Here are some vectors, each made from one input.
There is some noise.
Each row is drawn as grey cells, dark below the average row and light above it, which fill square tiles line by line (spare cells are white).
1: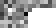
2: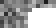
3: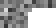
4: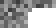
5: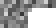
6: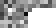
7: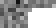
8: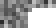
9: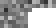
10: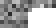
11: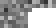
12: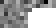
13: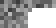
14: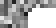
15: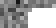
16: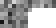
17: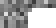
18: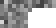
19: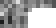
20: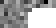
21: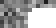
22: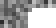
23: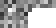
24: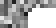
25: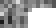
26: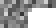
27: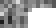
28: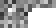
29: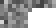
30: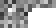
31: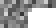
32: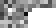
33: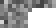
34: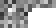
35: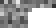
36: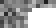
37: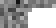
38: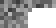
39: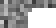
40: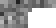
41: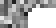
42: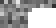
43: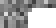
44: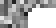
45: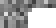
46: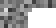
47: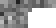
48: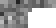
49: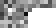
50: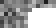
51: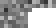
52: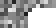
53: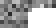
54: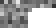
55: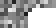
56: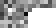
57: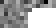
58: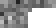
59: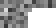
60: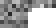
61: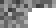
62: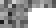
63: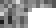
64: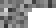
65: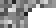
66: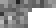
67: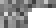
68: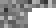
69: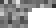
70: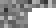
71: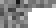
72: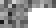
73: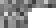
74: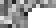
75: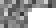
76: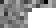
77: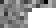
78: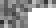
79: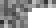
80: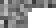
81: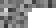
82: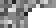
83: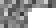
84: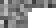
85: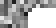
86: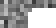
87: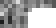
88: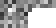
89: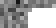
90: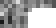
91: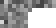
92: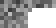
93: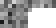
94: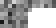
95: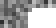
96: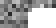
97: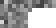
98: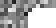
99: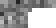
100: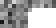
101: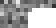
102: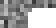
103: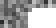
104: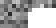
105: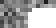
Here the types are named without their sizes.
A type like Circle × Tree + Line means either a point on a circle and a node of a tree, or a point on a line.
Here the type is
Bool × Bool × Bool × Bool + Line.
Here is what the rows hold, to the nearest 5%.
About 20% of them hold a point on a line. The rest hold four true/false values.
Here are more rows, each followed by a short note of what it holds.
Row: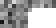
four true/false values
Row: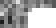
four true/false values
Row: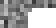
four true/false values
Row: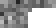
four true/false values
